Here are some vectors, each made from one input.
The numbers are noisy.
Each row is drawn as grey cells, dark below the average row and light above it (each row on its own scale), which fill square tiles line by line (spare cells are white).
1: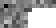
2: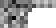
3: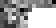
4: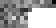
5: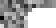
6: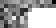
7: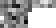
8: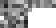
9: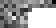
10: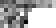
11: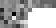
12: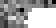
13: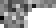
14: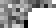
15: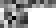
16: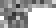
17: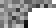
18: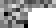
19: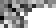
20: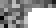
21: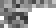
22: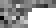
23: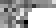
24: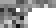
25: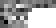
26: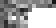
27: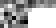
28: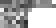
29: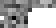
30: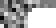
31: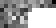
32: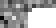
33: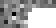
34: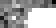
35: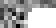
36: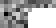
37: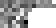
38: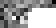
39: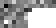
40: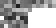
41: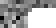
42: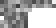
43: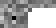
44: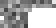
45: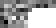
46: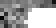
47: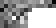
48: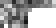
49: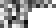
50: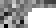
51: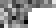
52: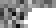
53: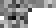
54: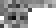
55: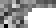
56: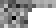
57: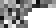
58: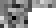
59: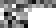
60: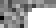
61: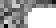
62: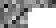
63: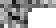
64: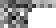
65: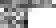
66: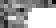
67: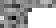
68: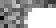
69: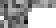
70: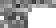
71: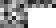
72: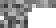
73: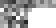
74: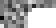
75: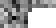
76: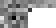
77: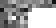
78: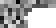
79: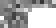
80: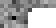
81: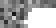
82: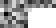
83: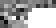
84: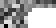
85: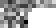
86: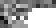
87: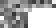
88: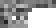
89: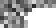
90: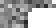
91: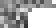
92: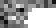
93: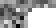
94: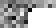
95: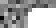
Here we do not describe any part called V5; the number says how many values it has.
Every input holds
a value of V5, together with either a point on a 4-point line, or a point on a 6-point line.
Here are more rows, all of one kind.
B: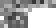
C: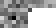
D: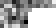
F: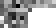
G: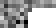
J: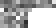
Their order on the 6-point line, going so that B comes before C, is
G, J, B, D, F, C.
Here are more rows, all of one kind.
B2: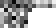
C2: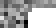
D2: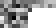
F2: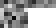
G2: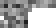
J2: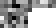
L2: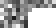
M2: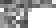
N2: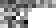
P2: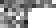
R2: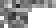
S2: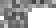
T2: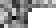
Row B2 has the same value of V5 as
M2, N2 and P2.
